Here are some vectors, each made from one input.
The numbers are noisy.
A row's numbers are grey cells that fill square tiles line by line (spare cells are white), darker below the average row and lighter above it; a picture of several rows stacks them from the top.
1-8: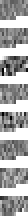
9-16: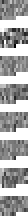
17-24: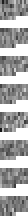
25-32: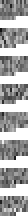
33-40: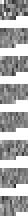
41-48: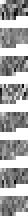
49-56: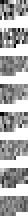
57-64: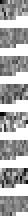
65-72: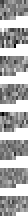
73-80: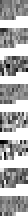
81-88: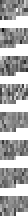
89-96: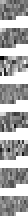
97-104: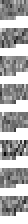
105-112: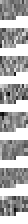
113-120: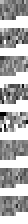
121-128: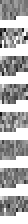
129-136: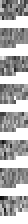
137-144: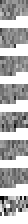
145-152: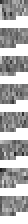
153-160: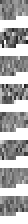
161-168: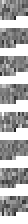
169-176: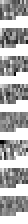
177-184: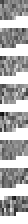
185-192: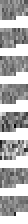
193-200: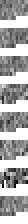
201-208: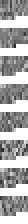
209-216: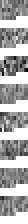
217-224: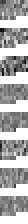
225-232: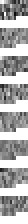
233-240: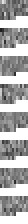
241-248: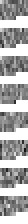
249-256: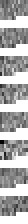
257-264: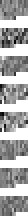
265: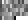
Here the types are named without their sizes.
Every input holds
either a point on a circle, or a label, or a point on a line.
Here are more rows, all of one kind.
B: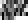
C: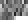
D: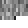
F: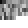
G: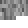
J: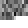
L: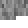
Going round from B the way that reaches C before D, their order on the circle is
B, C, J, L, D, G, F.
